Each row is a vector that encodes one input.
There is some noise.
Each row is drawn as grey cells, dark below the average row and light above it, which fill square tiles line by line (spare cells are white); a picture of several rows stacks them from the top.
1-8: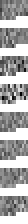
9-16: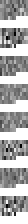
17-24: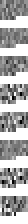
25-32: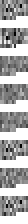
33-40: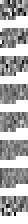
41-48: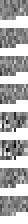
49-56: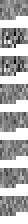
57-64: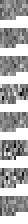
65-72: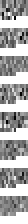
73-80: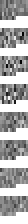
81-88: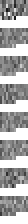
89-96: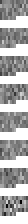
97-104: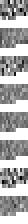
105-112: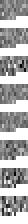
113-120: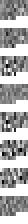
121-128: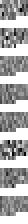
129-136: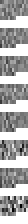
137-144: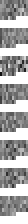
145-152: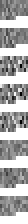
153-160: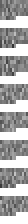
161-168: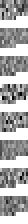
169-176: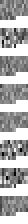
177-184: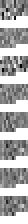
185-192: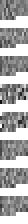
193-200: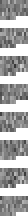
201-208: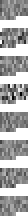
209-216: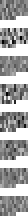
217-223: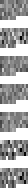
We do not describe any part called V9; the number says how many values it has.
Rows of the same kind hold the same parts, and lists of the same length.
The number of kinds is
5.
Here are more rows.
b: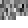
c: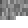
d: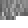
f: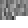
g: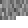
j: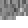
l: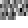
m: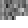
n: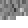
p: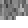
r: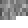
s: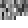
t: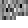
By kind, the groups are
b, l, s
c, d, f
g, r
j, m, n, p
t

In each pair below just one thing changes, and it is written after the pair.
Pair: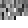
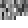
the value of V9
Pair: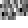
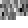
the place on the 7-point line
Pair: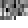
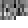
the value of V9
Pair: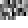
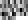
the value of V9
